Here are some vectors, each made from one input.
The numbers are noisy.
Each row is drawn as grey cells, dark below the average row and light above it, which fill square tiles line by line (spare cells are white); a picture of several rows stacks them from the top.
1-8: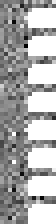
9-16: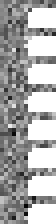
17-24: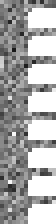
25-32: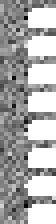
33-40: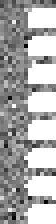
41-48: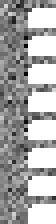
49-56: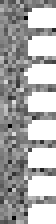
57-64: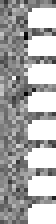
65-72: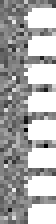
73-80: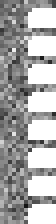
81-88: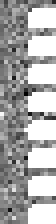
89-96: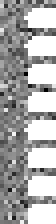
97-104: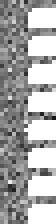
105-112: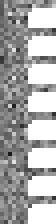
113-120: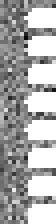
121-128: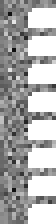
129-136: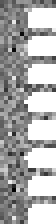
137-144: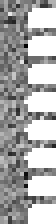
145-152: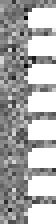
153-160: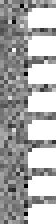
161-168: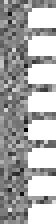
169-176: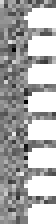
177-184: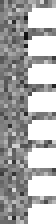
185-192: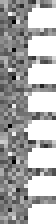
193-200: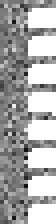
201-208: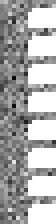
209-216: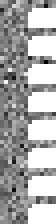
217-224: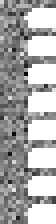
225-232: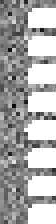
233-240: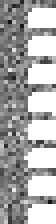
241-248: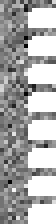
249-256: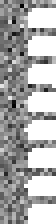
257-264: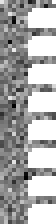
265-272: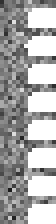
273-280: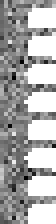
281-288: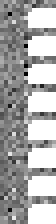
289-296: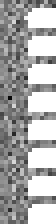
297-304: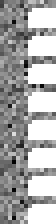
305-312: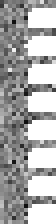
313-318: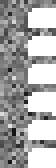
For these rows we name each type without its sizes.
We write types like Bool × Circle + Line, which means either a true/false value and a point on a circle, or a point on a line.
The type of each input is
(Bool × Bool × Bool × Bool + Unit) × Line × (Line + Tree).
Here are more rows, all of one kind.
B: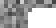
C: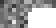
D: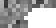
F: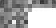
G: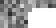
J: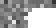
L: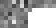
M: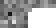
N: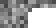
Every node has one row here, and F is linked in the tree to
J.
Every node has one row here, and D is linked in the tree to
B, J and N.
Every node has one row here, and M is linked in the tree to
L.
